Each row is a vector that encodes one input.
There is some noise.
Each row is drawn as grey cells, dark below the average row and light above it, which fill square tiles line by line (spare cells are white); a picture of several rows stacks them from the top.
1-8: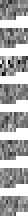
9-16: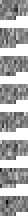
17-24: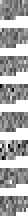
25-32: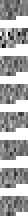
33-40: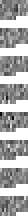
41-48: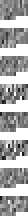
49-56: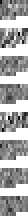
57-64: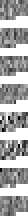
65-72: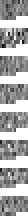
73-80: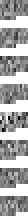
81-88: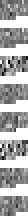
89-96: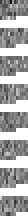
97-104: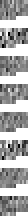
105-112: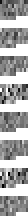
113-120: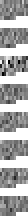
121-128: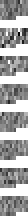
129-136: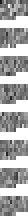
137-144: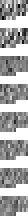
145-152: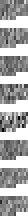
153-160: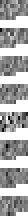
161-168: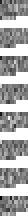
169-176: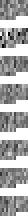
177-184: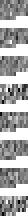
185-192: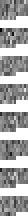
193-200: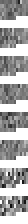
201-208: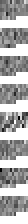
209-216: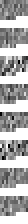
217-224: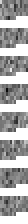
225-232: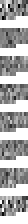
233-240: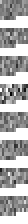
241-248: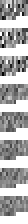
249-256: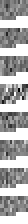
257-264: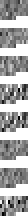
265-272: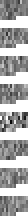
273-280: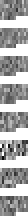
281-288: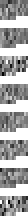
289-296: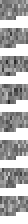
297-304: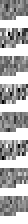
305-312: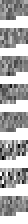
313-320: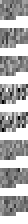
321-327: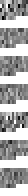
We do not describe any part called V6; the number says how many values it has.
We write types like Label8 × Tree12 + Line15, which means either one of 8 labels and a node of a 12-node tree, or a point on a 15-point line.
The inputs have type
Circle9 + (Circle13 × Line8 + V6) × V6.
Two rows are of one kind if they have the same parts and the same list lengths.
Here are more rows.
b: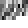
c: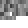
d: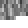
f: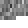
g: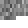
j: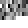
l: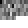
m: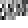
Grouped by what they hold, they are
b, j, m
c, d, f, g
l

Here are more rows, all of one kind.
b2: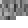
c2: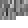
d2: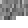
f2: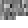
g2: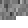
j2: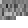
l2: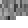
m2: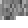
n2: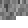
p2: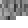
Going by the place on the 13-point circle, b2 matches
c2, d2, l2 and p2.
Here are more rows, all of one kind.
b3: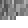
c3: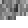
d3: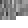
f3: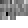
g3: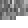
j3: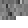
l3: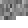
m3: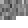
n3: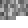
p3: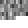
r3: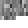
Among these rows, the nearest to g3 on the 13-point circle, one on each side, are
c3 and m3.
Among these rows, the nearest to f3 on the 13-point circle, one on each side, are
c3 and j3.
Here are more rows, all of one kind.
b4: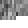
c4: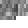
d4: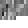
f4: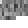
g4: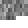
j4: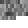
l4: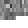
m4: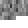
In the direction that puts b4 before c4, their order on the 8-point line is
b4, d4, m4, c4, f4, g4, l4, j4.
